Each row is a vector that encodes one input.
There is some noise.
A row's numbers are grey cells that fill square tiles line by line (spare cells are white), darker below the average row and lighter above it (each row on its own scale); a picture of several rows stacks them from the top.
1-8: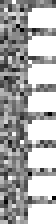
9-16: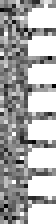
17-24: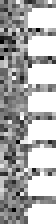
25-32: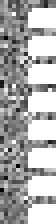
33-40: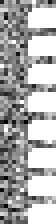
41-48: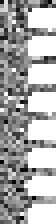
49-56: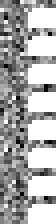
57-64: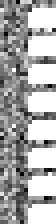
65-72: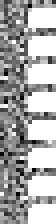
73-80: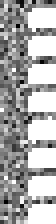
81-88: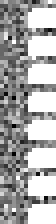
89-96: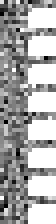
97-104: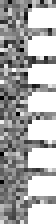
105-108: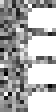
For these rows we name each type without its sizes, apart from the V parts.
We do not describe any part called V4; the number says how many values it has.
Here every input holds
either a true/false value and a value of V4, or a list of points on a line.
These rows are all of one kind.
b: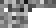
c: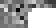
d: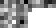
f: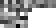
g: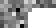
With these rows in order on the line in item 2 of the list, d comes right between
b and f.
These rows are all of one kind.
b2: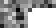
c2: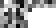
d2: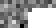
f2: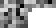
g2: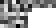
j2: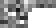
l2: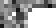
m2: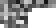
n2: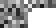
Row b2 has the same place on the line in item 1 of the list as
d2, l2 and n2.
